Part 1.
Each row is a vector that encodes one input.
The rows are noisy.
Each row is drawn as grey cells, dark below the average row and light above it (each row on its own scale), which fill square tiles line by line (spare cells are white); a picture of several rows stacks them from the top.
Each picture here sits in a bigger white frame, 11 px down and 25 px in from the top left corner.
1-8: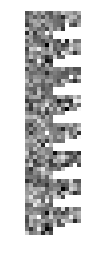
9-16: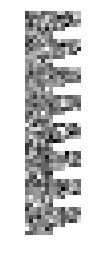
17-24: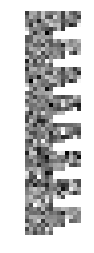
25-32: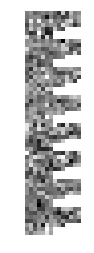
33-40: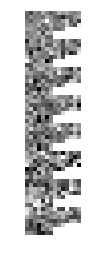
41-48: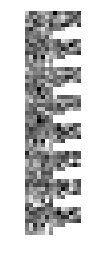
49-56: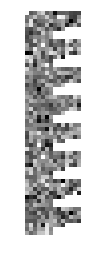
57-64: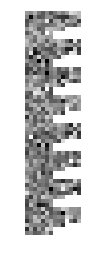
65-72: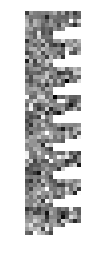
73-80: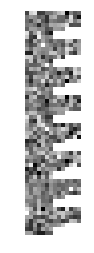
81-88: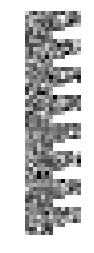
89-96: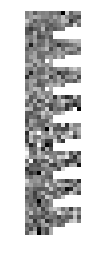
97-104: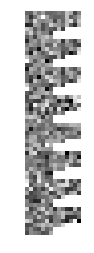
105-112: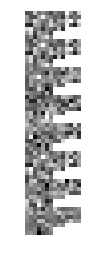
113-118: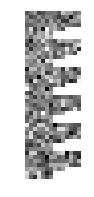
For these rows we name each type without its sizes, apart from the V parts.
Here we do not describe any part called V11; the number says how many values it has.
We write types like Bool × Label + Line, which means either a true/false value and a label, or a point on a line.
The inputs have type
Bool × Circle + V11.
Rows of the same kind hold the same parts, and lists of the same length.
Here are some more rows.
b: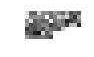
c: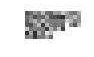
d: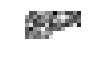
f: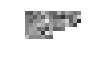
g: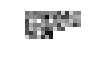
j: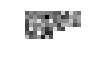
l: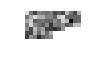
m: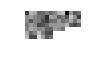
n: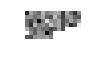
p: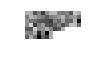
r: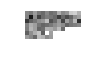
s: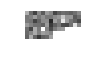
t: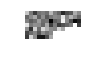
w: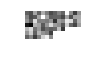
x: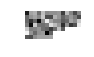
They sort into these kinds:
b, d, l, p, s, t
c, f, g, j, m, n, r, w, x

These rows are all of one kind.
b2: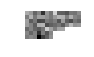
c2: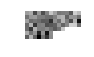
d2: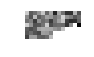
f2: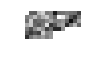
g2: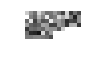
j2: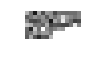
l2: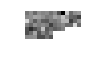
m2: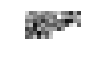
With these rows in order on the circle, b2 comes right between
g2 and m2.
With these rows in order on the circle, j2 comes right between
d2 and f2.
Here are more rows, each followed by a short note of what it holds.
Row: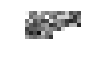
a point on a circle and a true/false value
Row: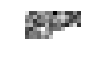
a point on a circle and a true/false value
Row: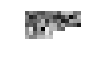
a value of V11
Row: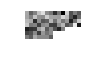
a point on a circle and a true/false value
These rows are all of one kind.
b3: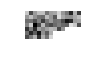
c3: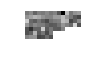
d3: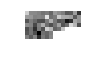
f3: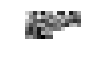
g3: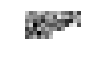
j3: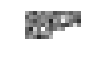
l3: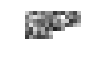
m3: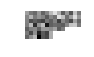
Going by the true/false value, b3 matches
d3 and g3.
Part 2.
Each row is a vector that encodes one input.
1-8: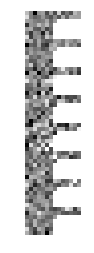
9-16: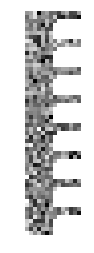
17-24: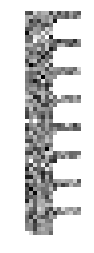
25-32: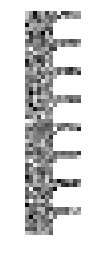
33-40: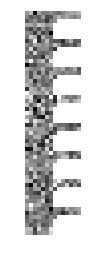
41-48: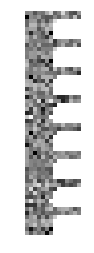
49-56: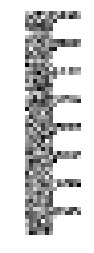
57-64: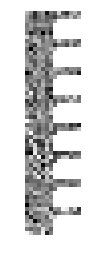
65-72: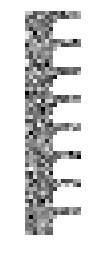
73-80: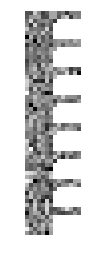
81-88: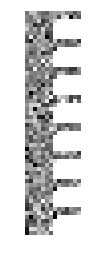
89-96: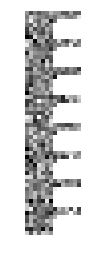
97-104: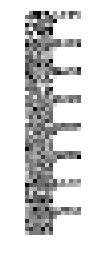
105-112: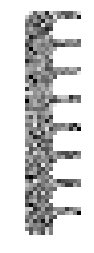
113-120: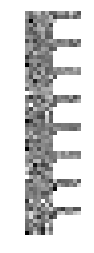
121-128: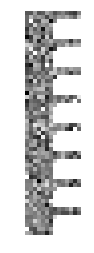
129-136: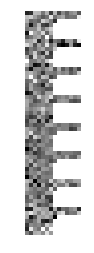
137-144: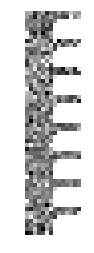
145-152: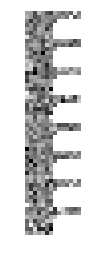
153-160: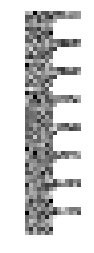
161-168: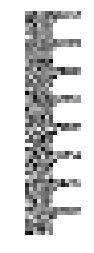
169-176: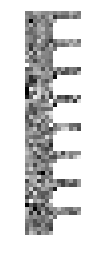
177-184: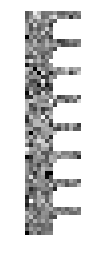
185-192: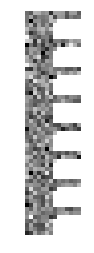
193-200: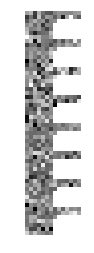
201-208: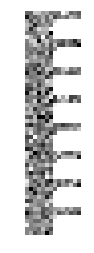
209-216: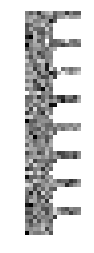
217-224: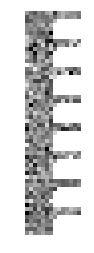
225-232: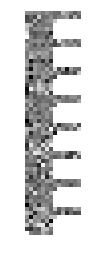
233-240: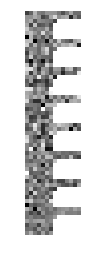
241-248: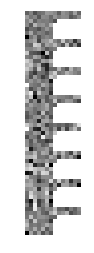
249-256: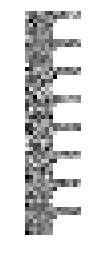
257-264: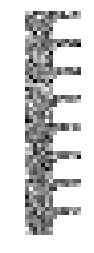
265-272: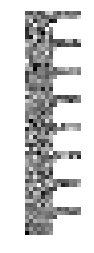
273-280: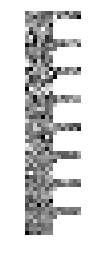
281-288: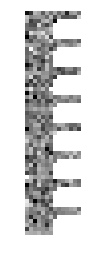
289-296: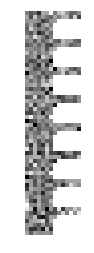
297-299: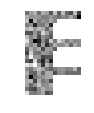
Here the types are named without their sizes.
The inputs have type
(Bool × Circle + Unit) × Tree.
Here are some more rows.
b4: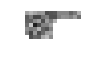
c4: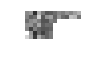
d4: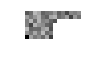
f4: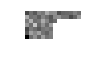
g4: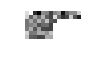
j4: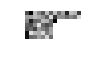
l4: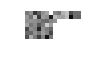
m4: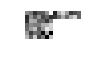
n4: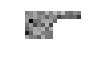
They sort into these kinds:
b4, c4, g4, l4, m4, n4
d4, f4, j4

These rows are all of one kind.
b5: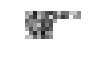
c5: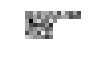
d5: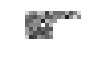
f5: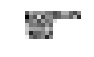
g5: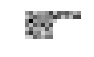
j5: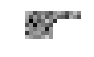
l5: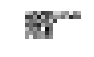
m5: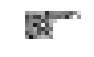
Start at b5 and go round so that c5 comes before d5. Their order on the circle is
b5, g5, j5, c5, l5, m5, f5, d5.
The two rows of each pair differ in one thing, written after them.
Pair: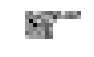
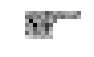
the true/false value
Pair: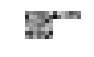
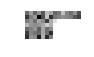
the node of the tree
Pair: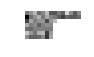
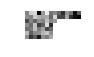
the place on the circle
